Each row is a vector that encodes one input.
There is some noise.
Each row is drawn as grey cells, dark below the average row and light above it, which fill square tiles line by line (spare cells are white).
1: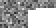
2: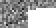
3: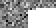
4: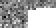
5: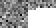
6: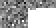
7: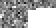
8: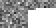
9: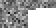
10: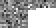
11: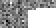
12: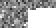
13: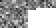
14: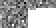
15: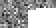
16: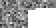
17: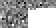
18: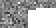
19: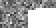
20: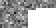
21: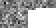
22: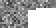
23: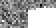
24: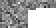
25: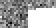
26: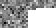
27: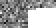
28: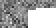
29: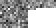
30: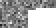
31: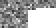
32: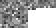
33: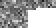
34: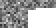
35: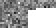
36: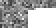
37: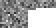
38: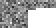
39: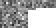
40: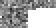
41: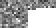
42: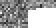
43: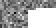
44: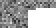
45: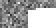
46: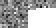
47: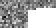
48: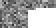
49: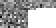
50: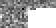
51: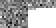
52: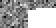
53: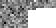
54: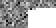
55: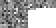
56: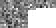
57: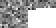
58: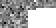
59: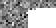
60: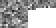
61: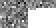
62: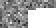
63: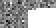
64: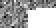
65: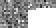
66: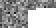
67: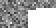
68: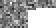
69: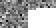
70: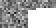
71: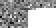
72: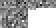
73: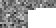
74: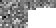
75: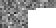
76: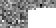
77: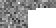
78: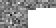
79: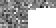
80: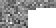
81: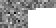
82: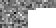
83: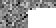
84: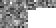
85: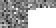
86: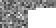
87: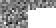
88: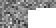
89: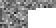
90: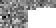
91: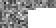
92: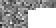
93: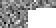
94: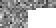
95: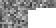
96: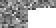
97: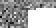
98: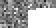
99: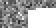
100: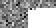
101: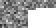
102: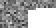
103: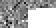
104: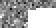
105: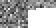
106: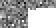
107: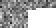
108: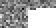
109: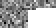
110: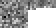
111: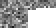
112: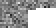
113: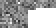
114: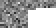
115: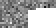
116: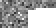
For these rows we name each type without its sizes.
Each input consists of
either a point on a circle and a true/false value, or a point on a line.
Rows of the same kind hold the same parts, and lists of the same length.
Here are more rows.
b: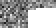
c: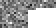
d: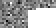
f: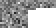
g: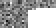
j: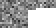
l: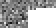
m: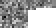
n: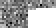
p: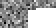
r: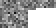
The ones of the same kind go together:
b, d, g, l, m, n, p
c, f, j, r

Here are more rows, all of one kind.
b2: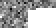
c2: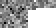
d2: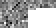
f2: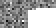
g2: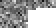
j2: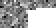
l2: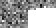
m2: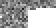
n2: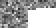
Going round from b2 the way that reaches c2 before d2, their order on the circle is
b2, l2, n2, c2, g2, f2, j2, d2, m2.
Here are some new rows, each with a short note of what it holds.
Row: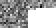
a point on a circle and a true/false value
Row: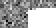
a point on a circle and a true/false value
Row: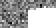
a point on a circle and a true/false value
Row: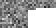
a point on a line
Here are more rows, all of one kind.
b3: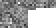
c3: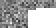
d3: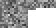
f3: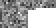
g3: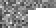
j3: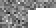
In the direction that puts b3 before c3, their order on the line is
f3, g3, j3, d3, b3, c3.
